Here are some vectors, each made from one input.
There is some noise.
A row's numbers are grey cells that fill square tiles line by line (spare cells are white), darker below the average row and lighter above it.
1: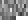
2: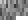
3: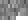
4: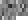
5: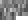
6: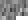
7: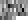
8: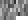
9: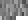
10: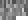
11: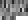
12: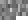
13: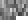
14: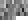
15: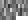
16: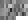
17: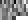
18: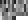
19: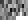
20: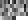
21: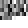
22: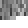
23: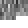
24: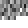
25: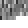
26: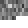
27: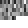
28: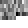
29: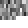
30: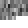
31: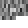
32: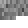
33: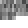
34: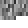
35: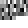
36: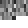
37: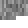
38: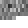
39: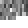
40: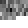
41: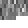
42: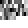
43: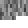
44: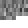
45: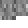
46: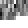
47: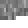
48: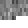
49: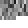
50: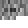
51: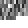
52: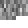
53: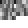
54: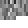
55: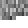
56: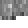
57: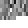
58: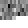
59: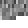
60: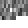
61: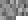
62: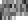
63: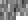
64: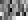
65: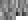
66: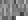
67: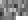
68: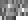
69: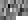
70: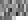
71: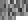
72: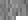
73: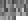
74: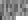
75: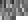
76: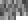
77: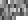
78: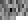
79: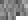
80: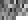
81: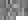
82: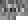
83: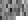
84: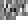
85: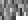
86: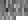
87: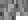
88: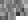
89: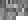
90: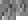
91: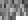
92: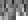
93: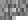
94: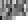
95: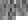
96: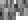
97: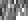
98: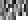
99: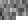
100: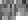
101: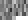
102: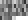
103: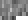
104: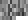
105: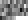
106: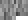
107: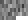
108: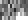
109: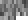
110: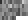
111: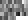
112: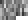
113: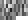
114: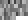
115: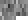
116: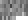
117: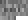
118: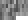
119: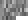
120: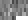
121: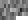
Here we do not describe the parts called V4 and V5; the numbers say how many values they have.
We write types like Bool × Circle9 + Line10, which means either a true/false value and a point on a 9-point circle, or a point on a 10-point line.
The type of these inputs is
Bool × Bool × Bool + (Circle6 + V4) × V5 + Unit.
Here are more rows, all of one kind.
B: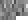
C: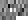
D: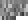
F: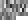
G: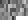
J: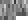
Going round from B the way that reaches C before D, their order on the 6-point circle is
B, G, C, F, J, D.
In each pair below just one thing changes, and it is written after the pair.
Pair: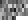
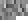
the place on the 6-point circle
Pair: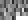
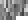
the value of V5
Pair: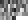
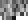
the place on the 6-point circle
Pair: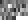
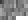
the value of V5
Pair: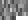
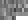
the place on the 6-point circle
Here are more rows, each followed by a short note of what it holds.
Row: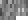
a fixed value
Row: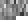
a point on a 6-point circle and a value of V5
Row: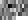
three true/false values
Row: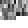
three true/false values
